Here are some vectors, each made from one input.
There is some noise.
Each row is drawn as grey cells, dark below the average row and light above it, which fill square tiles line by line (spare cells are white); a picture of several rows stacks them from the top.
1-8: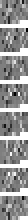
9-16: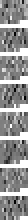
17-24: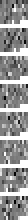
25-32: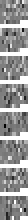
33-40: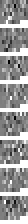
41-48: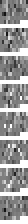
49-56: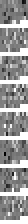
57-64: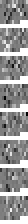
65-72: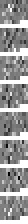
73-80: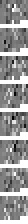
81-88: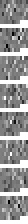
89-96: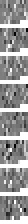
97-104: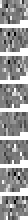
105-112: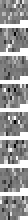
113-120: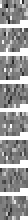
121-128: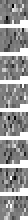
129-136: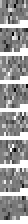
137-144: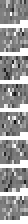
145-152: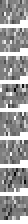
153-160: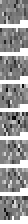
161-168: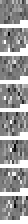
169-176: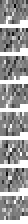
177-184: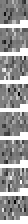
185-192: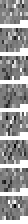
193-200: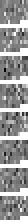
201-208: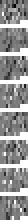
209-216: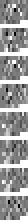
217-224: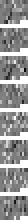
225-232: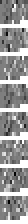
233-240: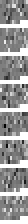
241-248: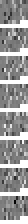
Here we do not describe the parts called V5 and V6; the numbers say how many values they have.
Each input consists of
a point on a 7-point line, a value of V5 and a value of V6, together with either a fixed value, or four true/false values.
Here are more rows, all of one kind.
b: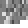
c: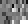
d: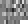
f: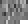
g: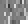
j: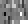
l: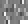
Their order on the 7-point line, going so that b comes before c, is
d, l, b, f, g, c, j.
